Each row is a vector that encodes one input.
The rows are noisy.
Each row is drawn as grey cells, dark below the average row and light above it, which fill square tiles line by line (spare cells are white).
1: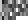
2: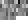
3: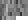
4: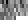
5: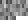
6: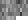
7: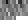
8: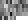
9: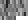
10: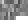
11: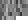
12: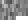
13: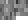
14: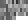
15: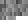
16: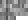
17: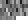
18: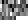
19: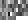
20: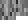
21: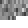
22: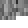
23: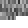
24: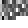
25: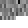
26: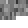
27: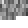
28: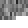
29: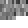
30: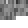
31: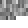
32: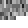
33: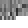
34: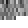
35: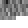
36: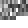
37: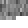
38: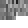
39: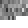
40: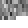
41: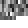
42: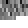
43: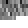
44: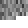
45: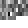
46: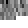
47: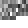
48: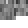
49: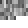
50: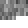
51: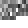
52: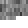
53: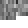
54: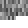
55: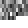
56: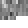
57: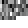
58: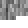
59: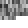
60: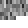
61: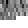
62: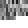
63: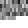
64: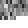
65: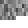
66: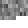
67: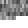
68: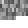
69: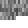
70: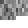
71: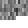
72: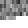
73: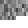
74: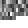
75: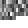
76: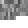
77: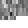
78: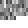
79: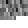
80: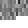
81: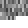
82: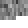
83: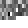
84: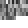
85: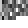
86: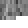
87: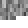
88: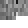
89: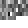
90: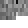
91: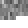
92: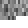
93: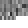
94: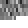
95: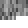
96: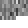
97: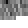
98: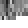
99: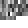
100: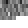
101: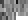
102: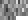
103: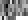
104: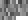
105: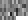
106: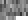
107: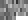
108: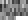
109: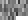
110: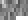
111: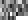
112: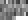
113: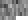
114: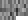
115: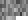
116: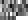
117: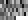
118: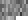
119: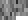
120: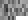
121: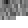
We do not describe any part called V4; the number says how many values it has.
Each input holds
one of 5 labels, together with a list of up to two items, each a true/false value and a value of V4.
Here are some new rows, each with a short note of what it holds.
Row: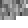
one of 5 labels, together with a list of one item
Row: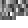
one of 5 labels, together with the empty list
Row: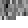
one of 5 labels, together with a list of one item
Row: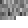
one of 5 labels, together with a list of one item
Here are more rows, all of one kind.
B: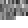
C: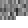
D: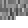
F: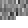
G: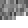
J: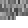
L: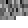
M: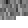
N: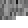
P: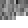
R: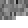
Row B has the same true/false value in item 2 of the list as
J and L.
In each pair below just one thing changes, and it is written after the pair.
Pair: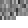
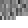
the true/false value in item 1 of the list
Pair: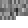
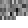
the value of V4 in item 1 of the list
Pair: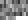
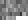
the true/false value in item 2 of the list
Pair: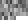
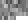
the true/false value in item 2 of the list
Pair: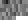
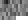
the true/false value in item 2 of the list
